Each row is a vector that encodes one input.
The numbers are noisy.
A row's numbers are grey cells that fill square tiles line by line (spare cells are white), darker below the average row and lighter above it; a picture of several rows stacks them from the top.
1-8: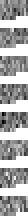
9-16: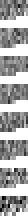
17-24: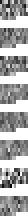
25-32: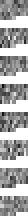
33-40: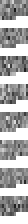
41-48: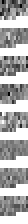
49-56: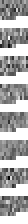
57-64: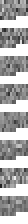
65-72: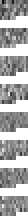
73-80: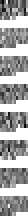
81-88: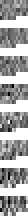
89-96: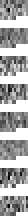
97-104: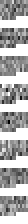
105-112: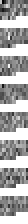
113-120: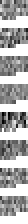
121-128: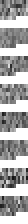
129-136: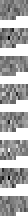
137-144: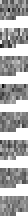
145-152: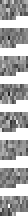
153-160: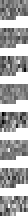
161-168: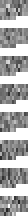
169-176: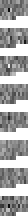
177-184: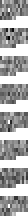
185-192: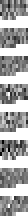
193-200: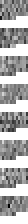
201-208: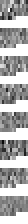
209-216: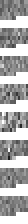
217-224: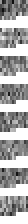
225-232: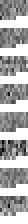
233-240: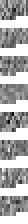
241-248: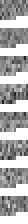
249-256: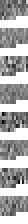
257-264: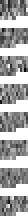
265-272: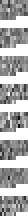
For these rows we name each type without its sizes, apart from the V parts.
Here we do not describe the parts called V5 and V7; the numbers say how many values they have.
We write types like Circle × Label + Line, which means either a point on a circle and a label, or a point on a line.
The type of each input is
((Bool × Bool × Bool + Unit) × V7 + Unit) × Line + (Tree + Unit) × V5.
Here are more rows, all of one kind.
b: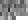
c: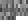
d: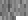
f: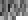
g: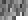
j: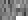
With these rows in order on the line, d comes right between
b and f.
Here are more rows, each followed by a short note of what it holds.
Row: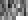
a point on a line, three true/false values and a value of V7
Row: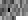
a point on a line, three true/false values and a value of V7
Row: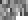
a point on a line
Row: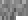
a point on a line and a value of V7
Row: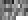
a point on a line
